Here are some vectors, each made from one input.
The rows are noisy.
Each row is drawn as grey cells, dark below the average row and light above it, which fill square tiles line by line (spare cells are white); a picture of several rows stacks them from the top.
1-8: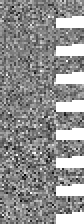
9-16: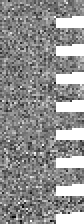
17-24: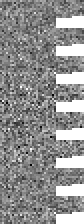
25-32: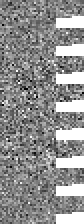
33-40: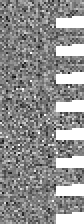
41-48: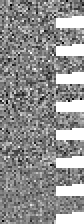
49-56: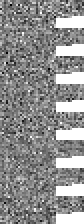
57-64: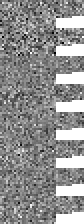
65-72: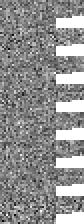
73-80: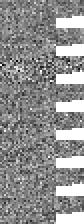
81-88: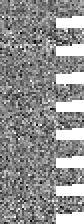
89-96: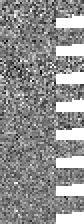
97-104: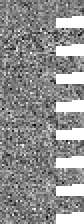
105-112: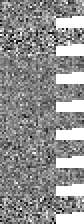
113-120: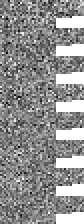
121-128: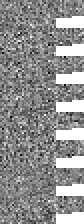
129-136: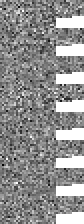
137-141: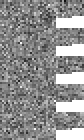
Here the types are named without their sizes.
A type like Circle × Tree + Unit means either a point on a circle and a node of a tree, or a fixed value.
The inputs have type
Bool × Bool × Bool + List(Line).
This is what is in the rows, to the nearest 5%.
About 45% of them hold three true/false values. The rest are lists of points on a line.
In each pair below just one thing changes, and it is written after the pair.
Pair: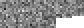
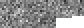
the place on the line in item 1 of the list
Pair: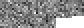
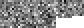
the place on the line in item 1 of the list
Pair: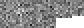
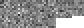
the place on the line in item 2 of the list
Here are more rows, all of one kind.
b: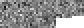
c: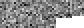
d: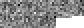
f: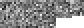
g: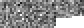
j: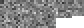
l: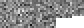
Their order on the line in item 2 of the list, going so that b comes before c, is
b, g, d, f, l, j, c.
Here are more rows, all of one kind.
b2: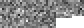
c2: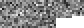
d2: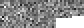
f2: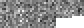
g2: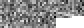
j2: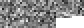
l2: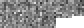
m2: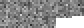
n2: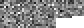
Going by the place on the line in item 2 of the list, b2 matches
g2, l2 and m2.
